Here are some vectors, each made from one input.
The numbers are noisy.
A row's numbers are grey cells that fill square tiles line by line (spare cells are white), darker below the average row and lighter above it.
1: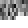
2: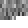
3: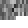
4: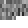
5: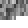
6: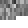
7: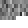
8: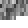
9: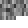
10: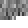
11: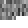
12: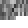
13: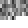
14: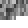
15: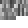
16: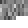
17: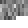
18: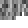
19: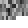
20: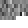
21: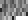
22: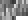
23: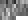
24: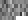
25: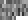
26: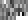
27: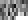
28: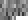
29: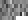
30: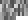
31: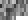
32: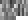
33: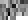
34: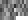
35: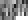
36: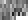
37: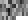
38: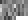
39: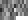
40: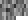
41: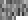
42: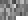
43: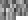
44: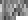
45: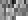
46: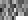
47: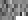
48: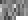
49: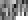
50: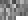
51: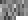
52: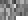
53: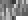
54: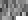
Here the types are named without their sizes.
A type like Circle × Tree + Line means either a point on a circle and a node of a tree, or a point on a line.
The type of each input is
Circle × Circle.
